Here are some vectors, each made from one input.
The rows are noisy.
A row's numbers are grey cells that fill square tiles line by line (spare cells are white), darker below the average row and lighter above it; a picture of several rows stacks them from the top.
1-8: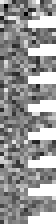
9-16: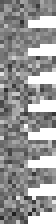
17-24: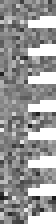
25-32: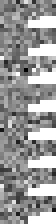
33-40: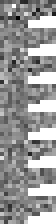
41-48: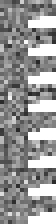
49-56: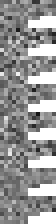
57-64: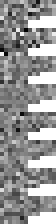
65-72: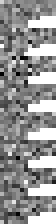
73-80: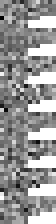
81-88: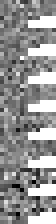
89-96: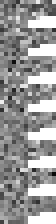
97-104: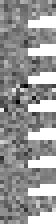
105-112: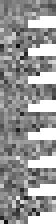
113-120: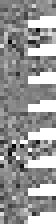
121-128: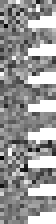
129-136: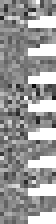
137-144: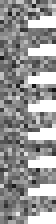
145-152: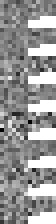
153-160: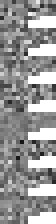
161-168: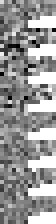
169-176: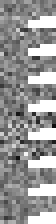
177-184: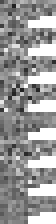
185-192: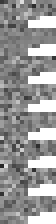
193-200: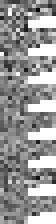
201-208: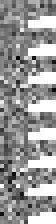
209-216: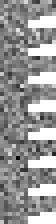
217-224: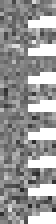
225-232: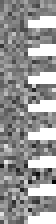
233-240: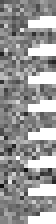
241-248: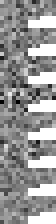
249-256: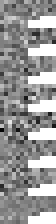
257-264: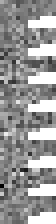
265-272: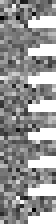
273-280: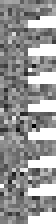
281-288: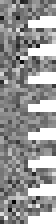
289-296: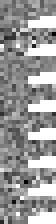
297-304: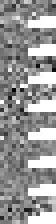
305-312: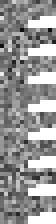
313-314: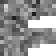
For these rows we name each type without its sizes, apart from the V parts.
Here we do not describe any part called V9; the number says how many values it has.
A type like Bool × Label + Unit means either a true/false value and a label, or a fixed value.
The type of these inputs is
List((Label × V9 + Unit) × Line).
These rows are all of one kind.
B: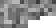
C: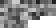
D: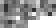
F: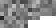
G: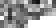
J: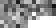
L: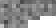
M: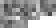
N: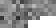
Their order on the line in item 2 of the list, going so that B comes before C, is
B, F, C, L, G, M, D, N, J.
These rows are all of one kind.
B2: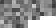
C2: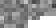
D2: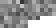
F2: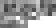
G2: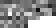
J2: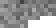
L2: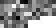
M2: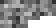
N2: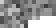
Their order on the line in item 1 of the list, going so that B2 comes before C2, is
N2, J2, D2, B2, L2, G2, M2, F2, C2.
